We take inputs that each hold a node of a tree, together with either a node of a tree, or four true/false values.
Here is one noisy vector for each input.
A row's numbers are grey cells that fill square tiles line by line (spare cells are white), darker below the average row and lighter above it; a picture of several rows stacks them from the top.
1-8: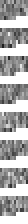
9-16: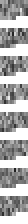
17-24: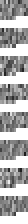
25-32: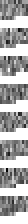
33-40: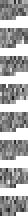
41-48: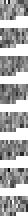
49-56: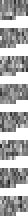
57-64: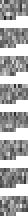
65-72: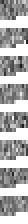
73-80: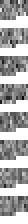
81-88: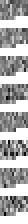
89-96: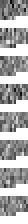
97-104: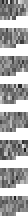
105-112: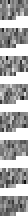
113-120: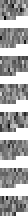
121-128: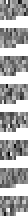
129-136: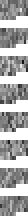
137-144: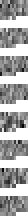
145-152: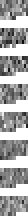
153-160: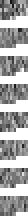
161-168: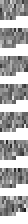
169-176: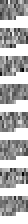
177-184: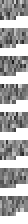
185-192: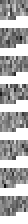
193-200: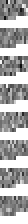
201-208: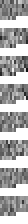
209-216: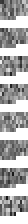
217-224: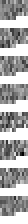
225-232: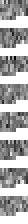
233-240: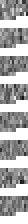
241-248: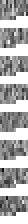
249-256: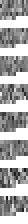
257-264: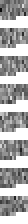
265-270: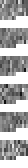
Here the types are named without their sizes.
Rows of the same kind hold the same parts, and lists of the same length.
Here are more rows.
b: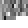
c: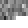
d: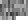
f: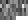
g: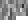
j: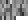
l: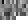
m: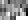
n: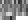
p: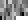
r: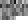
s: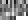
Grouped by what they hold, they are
b, c, d, f, n, r
g, j, l, m, p, s

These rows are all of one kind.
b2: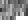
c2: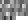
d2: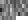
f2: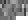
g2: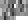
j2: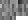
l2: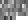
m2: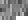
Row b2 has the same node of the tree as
d2 and m2.
